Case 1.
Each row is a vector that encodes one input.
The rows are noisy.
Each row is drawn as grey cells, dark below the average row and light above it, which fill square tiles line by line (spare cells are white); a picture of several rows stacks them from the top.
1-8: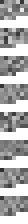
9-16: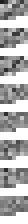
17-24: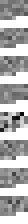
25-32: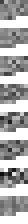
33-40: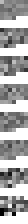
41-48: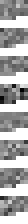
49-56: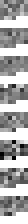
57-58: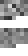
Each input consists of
either a fixed value, or a node of a 10-node tree.
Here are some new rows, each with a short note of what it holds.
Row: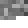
a node of a 10-node tree
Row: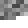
a node of a 10-node tree
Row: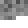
a node of a 10-node tree
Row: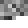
a node of a 10-node tree
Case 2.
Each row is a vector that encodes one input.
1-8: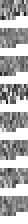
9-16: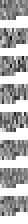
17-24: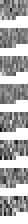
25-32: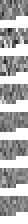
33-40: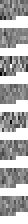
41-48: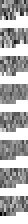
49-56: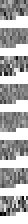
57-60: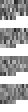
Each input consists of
a point on an 8-point line.
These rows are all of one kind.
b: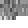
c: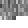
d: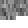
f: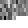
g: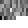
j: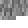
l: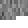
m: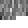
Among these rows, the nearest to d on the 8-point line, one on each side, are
l and m.
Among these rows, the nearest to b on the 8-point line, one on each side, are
c and j.
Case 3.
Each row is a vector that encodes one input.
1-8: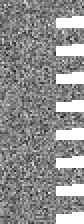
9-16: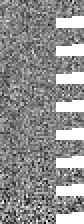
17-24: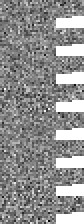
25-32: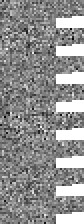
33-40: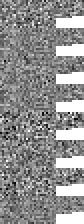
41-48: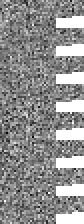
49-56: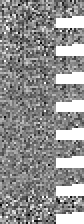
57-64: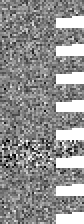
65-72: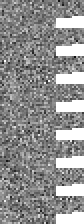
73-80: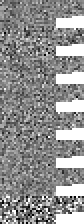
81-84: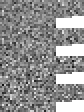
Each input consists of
four true/false values.
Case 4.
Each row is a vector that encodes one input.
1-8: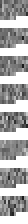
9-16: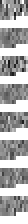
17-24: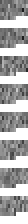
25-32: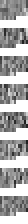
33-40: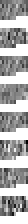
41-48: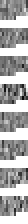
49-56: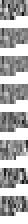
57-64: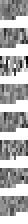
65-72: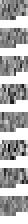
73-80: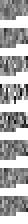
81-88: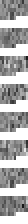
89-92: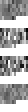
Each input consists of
a point on a 9-point circle.
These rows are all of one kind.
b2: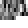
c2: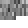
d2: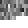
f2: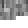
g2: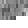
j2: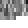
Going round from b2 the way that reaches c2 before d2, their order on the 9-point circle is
b2, c2, j2, g2, f2, d2.
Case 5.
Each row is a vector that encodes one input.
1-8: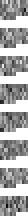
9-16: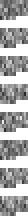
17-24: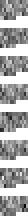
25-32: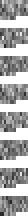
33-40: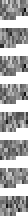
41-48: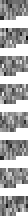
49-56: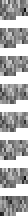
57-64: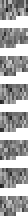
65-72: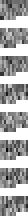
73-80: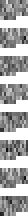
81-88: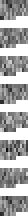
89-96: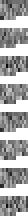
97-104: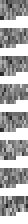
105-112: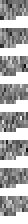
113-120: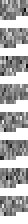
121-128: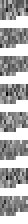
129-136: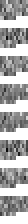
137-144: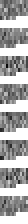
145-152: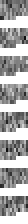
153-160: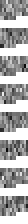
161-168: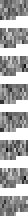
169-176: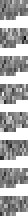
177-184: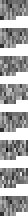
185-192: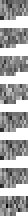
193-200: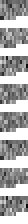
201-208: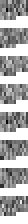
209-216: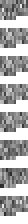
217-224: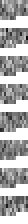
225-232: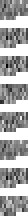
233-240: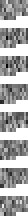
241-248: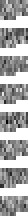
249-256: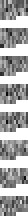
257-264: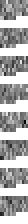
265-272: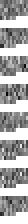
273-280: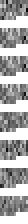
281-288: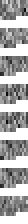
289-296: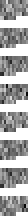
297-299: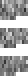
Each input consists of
a point on an 11-point circle.
